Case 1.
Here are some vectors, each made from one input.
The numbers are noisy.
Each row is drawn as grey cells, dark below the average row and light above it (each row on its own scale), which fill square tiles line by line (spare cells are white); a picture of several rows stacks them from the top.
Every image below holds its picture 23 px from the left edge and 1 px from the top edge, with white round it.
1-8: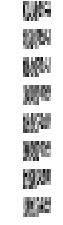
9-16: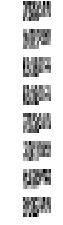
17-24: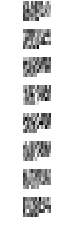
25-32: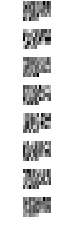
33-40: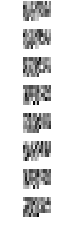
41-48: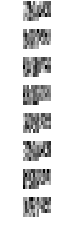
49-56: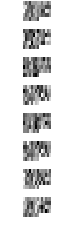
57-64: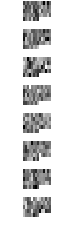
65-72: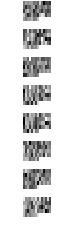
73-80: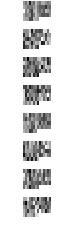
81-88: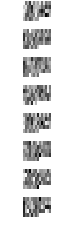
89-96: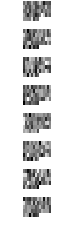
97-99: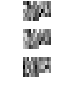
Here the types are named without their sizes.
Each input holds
a point on a line, together with either a point on a line, or a node of a tree.
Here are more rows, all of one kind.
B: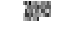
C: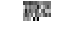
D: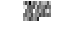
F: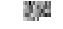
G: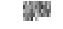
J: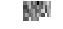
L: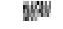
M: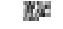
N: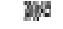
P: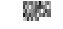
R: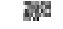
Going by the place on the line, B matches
C and R.
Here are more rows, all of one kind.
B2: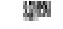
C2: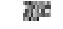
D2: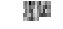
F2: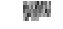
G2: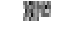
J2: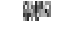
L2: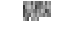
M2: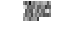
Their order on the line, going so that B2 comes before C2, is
J2, L2, F2, B2, G2, C2, M2, D2.
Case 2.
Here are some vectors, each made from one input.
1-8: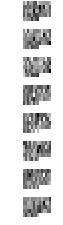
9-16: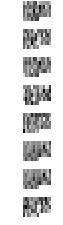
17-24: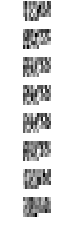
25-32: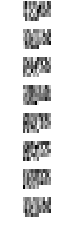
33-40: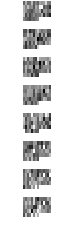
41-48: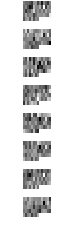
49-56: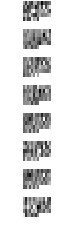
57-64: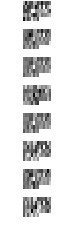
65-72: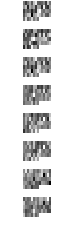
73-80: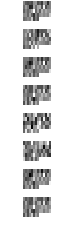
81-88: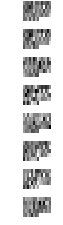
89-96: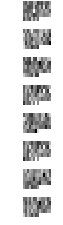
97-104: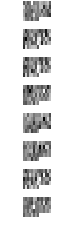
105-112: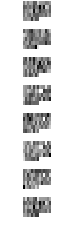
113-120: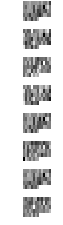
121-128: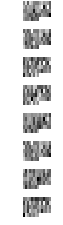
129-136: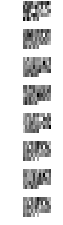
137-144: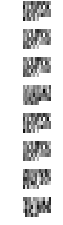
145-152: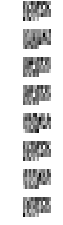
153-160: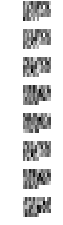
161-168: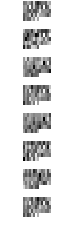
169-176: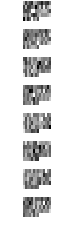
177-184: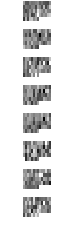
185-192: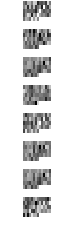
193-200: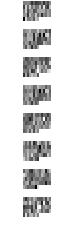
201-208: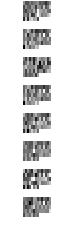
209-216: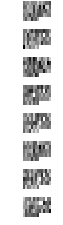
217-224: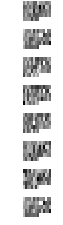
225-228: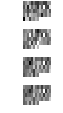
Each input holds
either a point on a 20-point line, or a list of up to two points on a 9-point line.
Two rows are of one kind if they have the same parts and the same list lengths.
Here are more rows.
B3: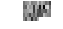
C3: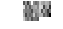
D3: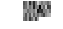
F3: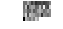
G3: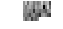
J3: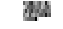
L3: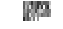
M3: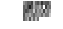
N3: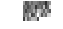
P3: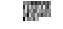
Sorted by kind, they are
B3, G3
C3, D3
F3, L3, M3, N3, P3
J3

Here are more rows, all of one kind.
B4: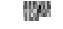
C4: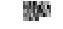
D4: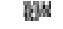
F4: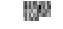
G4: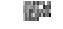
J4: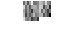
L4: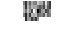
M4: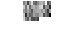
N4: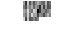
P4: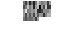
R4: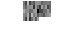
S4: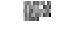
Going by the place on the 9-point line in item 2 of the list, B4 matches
N4 and S4.
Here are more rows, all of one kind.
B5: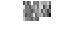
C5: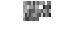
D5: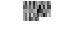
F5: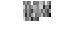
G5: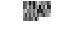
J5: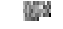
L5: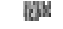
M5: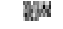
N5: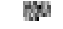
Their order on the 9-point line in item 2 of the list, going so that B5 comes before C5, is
B5, M5, F5, N5, L5, J5, D5, C5, G5.
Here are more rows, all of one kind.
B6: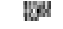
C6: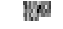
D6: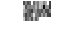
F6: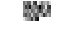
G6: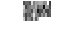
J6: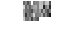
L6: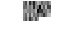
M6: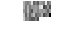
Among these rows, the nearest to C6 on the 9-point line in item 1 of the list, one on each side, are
B6 and L6.
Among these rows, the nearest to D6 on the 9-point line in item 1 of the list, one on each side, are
G6 and J6.
